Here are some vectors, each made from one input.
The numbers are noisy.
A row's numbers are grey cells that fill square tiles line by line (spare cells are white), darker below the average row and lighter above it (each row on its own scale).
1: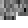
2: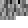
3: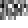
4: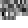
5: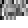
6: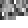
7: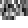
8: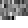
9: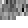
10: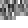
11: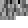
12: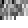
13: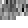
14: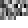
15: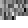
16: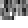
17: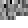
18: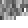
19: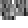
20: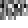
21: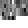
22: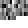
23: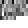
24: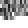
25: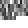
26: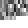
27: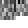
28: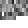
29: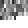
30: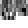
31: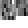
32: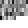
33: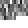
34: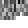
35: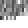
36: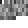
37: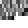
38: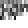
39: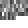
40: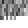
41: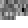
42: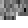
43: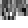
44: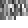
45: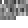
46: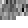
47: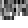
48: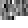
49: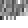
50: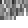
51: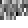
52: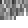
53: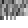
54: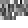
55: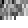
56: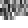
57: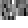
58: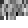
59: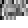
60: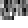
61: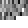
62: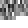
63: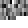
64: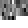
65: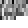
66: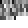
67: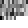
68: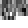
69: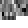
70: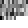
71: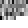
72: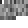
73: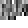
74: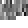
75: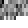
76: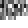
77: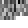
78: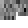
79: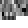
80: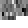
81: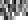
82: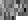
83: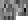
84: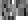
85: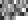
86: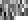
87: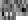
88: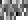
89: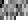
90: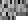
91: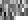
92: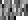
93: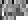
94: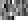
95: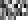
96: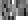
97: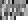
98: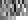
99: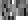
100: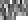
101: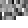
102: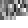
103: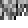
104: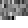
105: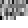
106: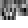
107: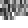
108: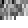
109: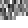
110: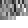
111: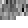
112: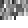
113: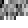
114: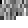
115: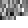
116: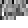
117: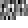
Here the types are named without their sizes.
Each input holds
a point on a line, together with either a point on a line, or four true/false values.
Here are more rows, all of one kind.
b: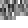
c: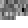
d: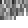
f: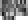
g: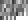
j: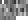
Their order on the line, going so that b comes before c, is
b, f, c, j, d, g.
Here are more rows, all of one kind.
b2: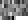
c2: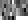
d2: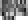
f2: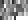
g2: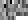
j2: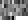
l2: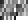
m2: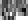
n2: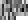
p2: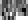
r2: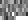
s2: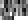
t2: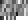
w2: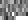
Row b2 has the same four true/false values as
j2, r2 and w2.
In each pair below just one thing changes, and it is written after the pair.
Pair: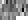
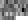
the place on the line
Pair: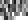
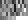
the place on the line
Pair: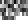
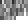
the place on the line
